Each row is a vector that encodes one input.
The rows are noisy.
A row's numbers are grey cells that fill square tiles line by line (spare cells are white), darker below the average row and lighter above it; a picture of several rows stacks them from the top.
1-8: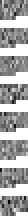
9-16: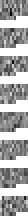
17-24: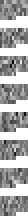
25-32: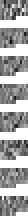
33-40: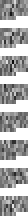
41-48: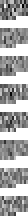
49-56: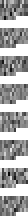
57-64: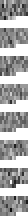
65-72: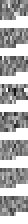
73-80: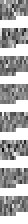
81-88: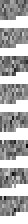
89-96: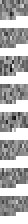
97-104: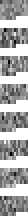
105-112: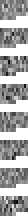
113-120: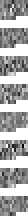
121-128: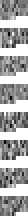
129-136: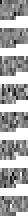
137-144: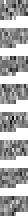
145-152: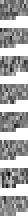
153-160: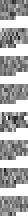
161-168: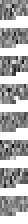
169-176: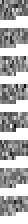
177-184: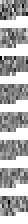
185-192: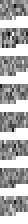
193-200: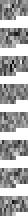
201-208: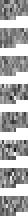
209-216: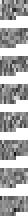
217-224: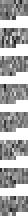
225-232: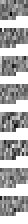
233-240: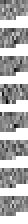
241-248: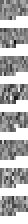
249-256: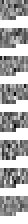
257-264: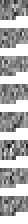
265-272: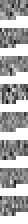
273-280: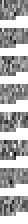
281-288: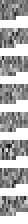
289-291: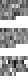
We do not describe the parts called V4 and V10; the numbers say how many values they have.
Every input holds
a point on an 11-point circle, a point on a 9-point line and a value of V4, together with either a point on a 6-point line, or a value of V10.
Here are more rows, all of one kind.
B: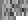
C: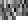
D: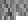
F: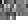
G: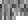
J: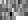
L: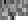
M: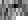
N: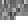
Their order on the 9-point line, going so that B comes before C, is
L, N, F, D, B, G, J, C, M.
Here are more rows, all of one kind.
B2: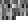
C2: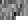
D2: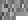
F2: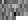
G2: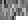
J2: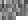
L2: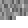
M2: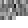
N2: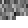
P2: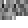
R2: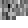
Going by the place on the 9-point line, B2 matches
C2 and G2.
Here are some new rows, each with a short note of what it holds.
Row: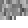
a point on an 11-point circle, a point on a 6-point line, a point on a 9-point line and a value of V4
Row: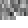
a point on an 11-point circle, a point on a 9-point line, a value of V4 and a value of V10
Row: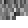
a point on an 11-point circle, a point on a 6-point line, a point on a 9-point line and a value of V4
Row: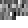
a point on an 11-point circle, a point on a 6-point line, a point on a 9-point line and a value of V4
